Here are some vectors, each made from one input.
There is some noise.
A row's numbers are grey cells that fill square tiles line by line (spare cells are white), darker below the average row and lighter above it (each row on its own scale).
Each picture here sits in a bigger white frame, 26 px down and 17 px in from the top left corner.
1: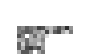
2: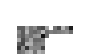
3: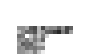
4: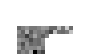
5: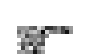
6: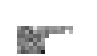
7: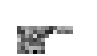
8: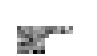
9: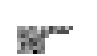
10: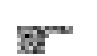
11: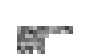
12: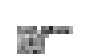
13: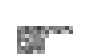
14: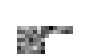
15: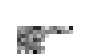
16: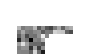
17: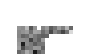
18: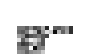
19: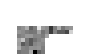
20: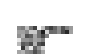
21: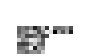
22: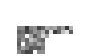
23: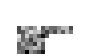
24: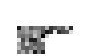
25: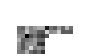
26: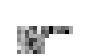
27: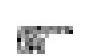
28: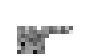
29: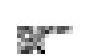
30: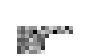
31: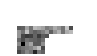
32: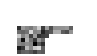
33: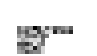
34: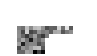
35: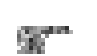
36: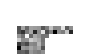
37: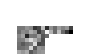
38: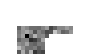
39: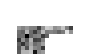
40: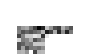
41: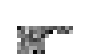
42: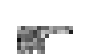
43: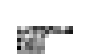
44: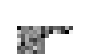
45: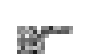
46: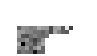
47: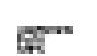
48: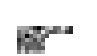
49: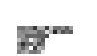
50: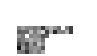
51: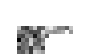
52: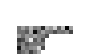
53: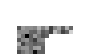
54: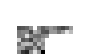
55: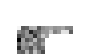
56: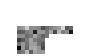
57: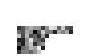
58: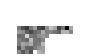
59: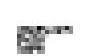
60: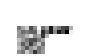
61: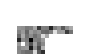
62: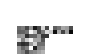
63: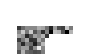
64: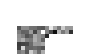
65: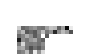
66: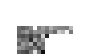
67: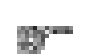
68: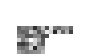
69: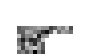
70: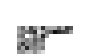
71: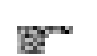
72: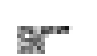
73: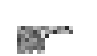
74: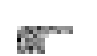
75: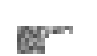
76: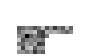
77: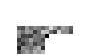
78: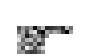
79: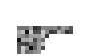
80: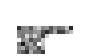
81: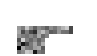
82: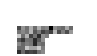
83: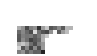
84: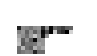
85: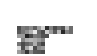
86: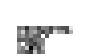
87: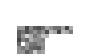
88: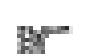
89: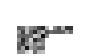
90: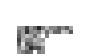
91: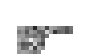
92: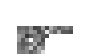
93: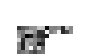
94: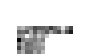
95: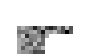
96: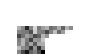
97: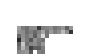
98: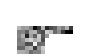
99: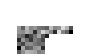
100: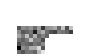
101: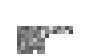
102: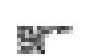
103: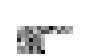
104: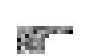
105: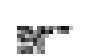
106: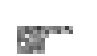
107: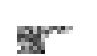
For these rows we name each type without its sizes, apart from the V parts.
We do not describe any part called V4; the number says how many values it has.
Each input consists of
a label and a true/false value, together with a list of values of V4.
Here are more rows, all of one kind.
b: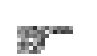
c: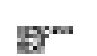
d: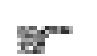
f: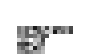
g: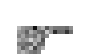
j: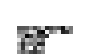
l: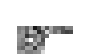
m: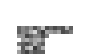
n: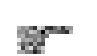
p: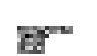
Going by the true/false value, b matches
c, f, g and l.
